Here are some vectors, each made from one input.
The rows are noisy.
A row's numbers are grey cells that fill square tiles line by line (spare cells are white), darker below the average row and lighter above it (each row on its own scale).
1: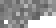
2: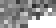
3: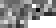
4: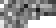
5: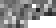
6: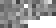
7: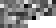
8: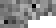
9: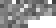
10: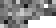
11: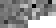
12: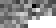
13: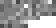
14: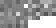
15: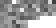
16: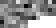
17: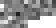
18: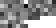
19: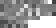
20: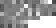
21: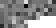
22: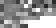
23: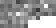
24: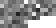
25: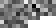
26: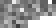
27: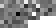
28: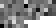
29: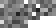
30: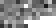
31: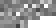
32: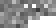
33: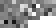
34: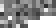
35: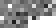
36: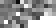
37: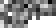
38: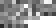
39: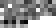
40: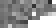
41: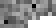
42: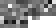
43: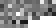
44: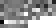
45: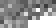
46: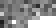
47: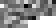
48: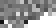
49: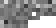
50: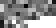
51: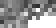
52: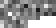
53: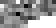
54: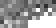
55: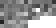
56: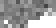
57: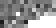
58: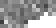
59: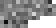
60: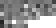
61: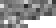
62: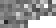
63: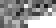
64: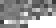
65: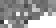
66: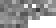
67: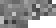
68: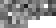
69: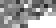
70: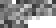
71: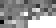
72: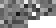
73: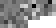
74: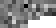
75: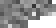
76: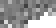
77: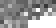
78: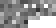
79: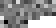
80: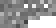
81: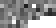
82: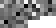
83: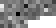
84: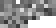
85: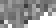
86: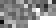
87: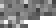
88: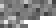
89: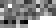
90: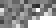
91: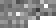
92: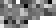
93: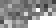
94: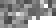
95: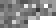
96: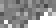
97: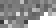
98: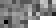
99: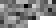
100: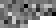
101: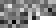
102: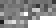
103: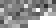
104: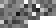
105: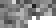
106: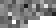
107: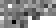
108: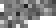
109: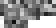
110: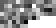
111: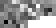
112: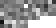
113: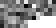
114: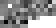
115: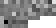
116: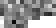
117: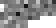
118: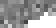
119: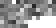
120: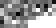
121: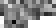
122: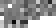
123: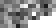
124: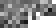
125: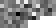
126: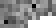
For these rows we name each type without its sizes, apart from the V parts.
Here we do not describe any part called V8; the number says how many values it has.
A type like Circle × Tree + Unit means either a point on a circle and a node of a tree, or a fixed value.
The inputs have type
List(Line) × V8.
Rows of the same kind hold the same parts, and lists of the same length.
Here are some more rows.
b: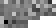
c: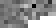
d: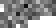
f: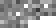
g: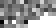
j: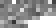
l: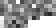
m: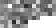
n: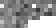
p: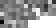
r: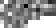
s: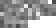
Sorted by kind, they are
b, c
d, j, l, m, n, r
f, g, p, s

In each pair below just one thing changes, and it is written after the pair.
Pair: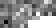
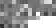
the place on the line in item 2 of the list
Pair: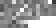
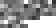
the value of V8
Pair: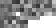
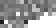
the place on the line in item 1 of the list
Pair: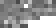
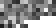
the value of V8
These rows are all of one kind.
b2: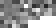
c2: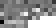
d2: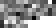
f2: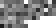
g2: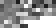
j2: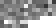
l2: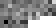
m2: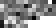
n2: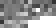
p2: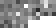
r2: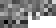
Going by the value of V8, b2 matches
c2, g2, j2 and n2.
